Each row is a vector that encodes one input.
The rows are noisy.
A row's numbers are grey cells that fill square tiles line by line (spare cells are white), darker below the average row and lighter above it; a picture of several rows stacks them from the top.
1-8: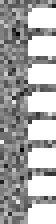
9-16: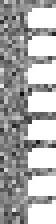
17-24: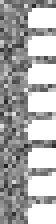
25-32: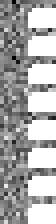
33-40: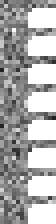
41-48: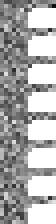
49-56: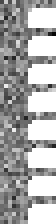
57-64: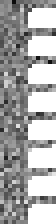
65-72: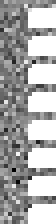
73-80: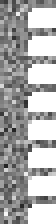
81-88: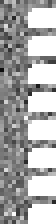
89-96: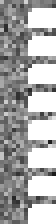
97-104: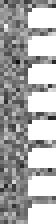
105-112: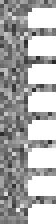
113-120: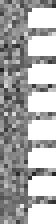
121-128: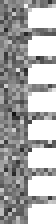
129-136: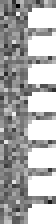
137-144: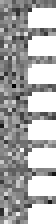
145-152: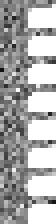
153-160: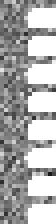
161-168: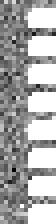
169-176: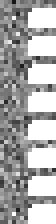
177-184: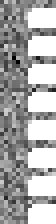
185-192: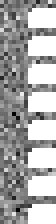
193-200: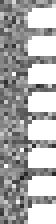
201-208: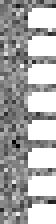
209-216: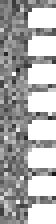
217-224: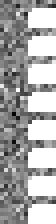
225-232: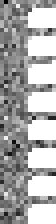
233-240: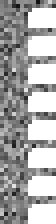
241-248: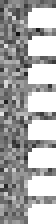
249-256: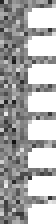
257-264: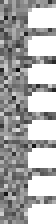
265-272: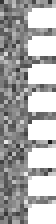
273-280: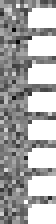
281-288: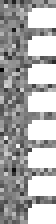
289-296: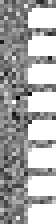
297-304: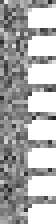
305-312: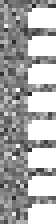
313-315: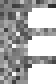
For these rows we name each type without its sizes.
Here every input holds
a point on a circle, together with either a fixed value, or four true/false values.
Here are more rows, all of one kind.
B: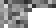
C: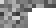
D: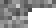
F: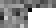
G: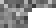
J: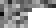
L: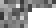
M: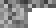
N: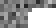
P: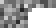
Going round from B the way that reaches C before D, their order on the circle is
B, C, J, G, L, P, F, N, D, M.
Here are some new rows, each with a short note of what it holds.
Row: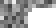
a point on a circle
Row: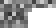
a point on a circle
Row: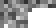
a point on a circle and four true/false values
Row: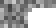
a point on a circle
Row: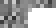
a point on a circle
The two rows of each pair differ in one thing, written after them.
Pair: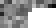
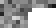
one of the four true/false values
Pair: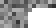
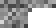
the place on the circle
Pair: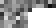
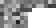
one of the four true/false values
